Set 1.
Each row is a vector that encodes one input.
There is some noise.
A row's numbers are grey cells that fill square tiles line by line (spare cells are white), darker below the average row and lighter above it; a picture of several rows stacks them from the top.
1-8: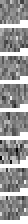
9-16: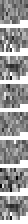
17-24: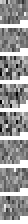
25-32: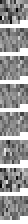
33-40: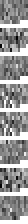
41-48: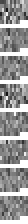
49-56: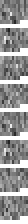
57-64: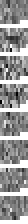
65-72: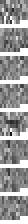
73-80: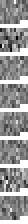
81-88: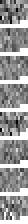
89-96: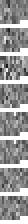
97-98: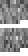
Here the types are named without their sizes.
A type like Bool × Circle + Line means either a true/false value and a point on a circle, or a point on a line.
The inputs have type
Circle + Tree.
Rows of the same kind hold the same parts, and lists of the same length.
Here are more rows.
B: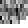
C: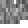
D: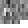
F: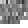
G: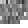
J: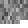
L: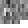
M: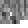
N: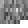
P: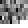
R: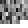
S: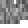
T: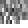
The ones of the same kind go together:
B, P, R, T
C, D, F, G, J, L, M, N, S

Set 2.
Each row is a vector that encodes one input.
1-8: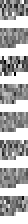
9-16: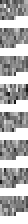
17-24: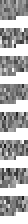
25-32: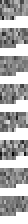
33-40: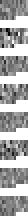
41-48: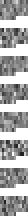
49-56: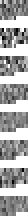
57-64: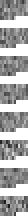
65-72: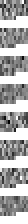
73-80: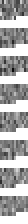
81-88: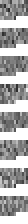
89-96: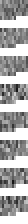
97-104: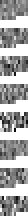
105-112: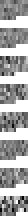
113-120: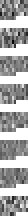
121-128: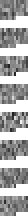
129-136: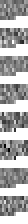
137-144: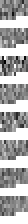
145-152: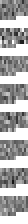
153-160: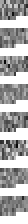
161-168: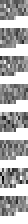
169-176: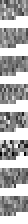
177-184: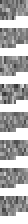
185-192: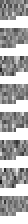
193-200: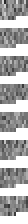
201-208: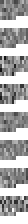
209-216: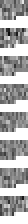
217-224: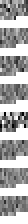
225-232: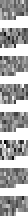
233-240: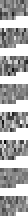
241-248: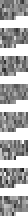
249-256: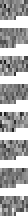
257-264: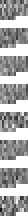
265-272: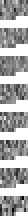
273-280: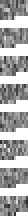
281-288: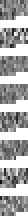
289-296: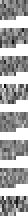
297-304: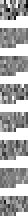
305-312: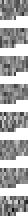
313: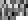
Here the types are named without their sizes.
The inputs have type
List(Line).
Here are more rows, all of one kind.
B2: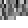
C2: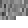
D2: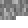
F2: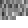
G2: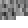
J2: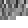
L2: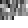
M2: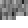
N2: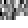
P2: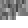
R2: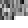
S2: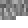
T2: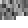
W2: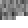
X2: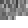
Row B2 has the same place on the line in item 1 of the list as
G2, R2, T2 and W2.
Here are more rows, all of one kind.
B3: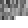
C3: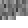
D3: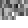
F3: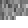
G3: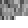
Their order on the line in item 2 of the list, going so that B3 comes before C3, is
B3, G3, F3, C3, D3.
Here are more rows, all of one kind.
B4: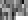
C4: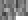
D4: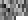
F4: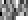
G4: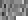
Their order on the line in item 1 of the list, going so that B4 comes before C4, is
B4, C4, D4, G4, F4.
